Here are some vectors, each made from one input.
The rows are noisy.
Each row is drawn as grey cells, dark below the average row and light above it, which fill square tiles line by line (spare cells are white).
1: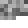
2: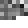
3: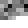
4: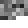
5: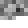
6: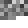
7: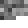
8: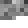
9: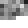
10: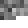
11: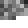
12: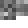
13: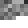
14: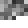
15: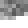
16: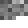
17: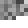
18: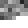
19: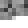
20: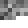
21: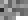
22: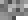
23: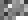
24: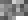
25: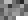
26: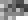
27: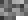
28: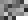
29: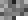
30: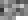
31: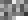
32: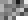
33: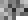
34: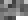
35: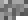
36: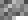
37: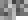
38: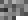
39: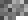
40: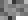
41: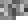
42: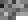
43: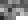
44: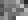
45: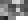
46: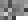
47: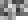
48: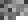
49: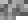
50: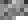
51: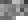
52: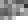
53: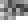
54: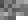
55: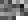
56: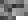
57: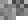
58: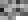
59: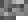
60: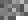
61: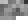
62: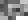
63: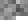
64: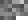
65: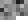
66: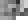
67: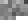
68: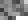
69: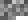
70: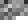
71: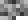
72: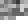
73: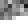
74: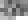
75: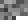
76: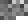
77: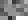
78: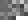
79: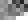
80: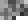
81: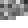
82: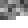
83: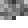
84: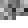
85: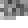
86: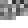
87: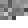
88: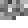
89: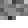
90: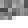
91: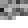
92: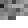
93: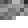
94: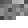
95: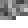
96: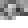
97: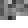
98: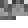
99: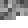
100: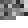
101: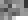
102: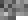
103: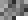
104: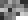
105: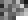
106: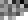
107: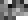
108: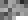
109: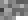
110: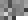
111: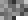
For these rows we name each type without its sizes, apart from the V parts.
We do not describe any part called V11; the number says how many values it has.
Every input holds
a true/false value, together with either a point on a line, or a value of V11.
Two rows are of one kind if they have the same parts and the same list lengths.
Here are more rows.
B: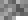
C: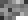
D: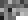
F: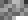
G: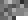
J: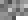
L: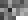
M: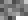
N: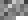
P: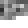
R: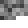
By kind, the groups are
B, G, J, M, P
C, D, F, L, N, R

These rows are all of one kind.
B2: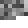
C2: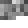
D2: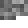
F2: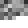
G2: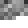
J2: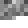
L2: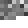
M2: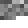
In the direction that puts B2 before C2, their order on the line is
D2, B2, L2, M2, G2, F2, J2, C2.
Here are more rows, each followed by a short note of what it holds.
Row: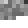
a true/false value and a value of V11
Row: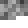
a point on a line and a true/false value
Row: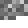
a point on a line and a true/false value
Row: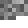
a point on a line and a true/false value
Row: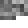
a point on a line and a true/false value
